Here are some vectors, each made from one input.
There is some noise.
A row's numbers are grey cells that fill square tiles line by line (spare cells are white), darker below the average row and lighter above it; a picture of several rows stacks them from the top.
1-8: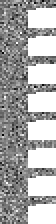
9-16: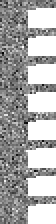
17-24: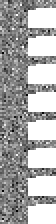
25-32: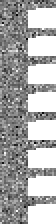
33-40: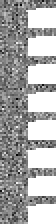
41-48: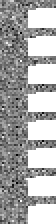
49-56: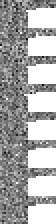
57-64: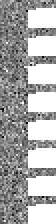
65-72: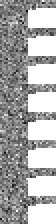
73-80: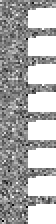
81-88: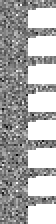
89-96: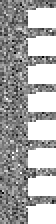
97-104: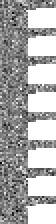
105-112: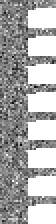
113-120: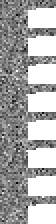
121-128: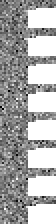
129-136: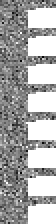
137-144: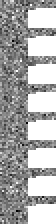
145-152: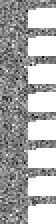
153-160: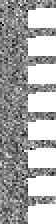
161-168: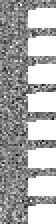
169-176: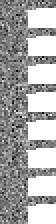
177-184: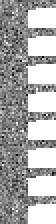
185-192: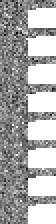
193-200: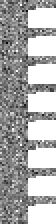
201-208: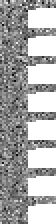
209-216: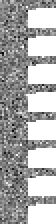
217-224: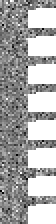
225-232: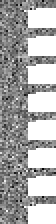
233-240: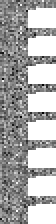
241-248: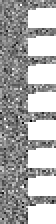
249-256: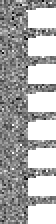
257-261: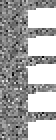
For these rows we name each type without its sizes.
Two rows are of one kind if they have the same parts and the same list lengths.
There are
2 kinds of row.
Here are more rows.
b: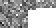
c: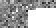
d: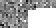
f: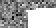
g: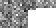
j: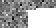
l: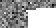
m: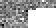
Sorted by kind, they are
b, c, d, g, m
f, j, l

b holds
a point on each of two lines.
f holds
a point on a line and a node of a tree.
